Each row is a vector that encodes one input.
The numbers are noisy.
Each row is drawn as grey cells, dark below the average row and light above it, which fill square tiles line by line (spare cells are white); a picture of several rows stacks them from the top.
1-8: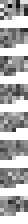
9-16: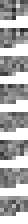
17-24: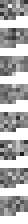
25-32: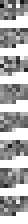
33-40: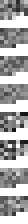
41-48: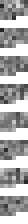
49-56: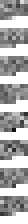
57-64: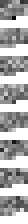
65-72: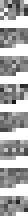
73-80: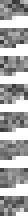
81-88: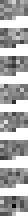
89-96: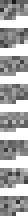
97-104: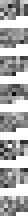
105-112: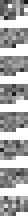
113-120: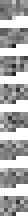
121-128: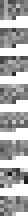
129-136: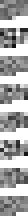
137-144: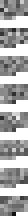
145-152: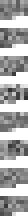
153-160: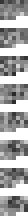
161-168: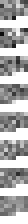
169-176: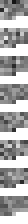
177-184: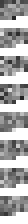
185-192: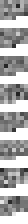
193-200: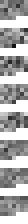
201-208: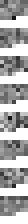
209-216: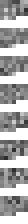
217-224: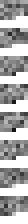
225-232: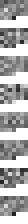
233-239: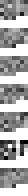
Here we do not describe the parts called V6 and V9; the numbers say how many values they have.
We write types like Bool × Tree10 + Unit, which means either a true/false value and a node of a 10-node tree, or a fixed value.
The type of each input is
(Bool × Bool × Bool + V6) × (Circle8 + V9).
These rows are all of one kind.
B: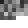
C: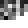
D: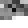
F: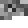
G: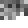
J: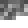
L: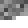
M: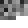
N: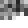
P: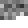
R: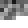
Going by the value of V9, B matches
G and P.
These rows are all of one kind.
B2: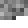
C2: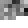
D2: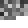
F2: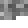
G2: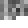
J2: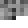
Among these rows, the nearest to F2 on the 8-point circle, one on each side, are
B2 and G2.
